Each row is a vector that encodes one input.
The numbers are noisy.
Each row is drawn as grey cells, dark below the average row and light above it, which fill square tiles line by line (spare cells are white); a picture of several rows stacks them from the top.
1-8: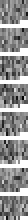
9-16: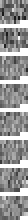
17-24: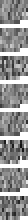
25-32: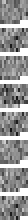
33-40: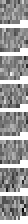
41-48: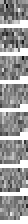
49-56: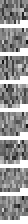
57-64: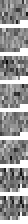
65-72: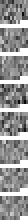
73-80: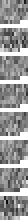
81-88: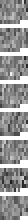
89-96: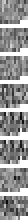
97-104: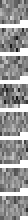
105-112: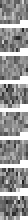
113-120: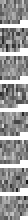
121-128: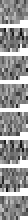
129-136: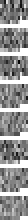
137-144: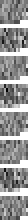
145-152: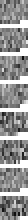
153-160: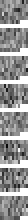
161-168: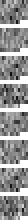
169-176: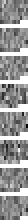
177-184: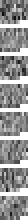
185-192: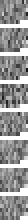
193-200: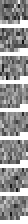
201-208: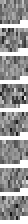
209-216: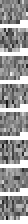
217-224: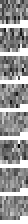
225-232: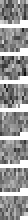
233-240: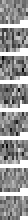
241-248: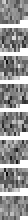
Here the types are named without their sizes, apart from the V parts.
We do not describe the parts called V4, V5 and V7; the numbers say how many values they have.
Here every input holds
either a value of V4, a value of V5 and a value of V7, or a list of points on a line.
